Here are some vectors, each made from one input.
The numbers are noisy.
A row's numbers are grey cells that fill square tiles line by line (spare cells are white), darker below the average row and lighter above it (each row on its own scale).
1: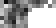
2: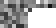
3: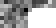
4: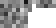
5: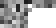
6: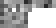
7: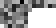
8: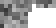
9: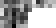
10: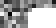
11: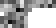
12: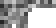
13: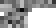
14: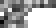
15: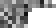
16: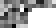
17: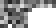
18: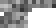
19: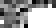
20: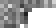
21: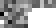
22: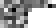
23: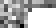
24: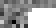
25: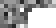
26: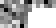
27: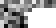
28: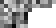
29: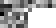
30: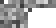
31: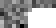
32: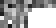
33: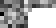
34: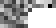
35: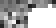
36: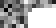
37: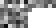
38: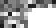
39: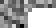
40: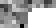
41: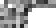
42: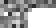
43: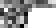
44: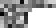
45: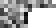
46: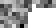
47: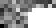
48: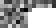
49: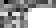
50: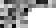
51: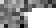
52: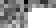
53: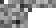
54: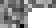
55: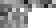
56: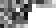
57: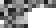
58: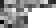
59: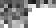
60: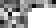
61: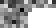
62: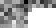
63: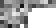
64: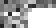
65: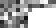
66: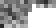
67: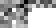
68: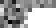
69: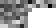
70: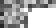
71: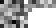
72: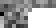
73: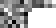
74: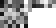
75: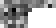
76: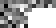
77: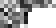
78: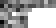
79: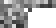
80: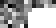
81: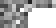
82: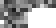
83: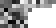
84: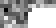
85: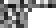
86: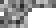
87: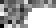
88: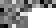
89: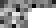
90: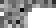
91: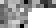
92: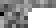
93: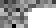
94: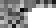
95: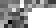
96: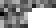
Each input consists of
one of 5 labels, together with either one of 7 labels, or a point on a 6-point line.
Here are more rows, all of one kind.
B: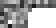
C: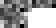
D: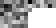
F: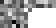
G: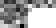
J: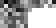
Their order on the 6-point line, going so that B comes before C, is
B, D, C, G, F, J.
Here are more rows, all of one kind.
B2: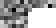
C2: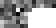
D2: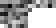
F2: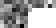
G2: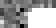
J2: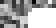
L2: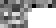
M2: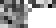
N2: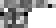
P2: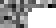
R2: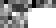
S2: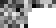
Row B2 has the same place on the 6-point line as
C2, L2 and P2.
